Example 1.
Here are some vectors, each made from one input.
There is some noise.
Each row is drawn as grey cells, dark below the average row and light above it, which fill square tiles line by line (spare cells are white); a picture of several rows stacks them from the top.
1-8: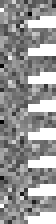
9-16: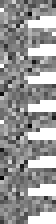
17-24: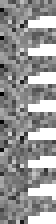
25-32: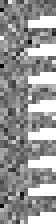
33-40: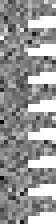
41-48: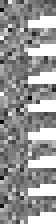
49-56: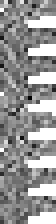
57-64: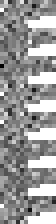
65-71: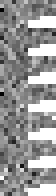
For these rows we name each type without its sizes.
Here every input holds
a true/false value, together with either a point on a circle, or a fixed value.
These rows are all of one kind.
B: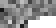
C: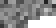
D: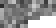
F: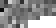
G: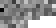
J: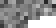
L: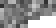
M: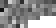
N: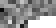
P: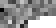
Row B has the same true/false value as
G, N and P.
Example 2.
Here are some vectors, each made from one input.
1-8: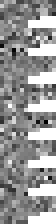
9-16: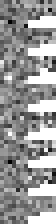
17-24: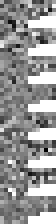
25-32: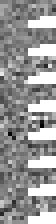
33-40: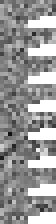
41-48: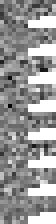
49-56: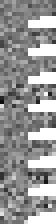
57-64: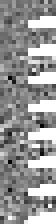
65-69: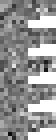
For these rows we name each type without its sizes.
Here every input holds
a node of a tree and a true/false value.
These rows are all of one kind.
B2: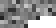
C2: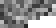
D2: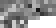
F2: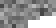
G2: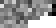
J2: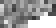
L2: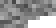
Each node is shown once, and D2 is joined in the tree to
L2.
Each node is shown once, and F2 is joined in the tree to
C2.
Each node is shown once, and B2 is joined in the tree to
J2.
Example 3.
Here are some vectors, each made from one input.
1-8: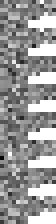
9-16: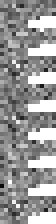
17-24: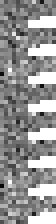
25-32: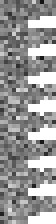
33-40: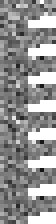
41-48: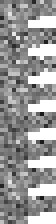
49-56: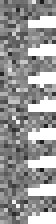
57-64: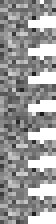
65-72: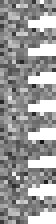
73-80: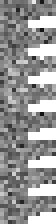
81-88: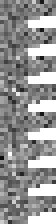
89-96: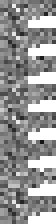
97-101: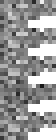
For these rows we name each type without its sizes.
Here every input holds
either a point on a line, or three true/false values.
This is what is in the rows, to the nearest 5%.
About 40% of them hold a point on a line. The rest hold three true/false values.
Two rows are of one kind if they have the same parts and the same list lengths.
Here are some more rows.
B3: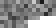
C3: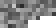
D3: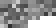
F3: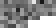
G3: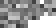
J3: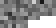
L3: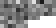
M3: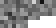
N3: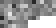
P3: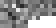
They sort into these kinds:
B3, C3, D3, F3, J3, L3, M3, P3
G3, N3

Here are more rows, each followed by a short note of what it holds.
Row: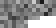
three true/false values
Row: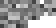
a point on a line
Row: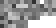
a point on a line
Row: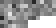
a point on a line
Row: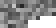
three true/false values
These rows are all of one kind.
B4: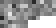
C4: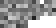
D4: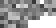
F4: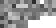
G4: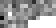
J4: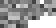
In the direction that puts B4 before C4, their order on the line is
G4, B4, F4, D4, J4, C4.
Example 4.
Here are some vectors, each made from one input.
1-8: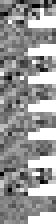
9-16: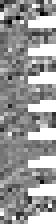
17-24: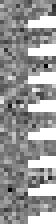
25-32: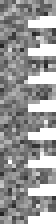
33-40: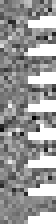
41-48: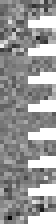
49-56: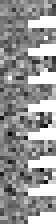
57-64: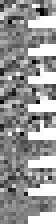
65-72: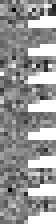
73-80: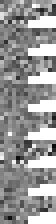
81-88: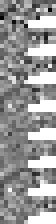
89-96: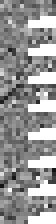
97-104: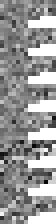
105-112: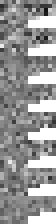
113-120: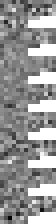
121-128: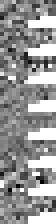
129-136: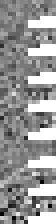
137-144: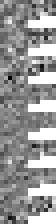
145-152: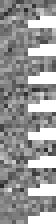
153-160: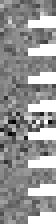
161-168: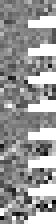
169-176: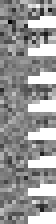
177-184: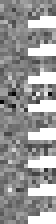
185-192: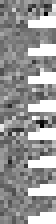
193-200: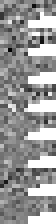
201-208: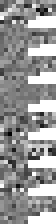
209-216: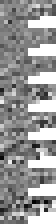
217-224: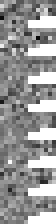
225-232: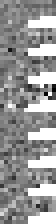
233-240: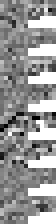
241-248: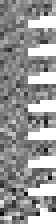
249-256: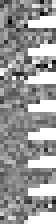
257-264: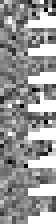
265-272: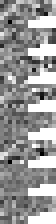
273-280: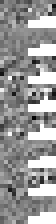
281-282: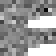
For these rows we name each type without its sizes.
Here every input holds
a node of a tree and a true/false value.
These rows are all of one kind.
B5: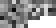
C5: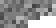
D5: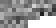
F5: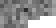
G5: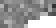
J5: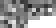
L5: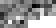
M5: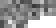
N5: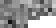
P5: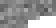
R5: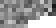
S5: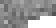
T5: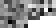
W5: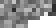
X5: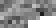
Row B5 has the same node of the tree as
L5, P5, R5 and W5.
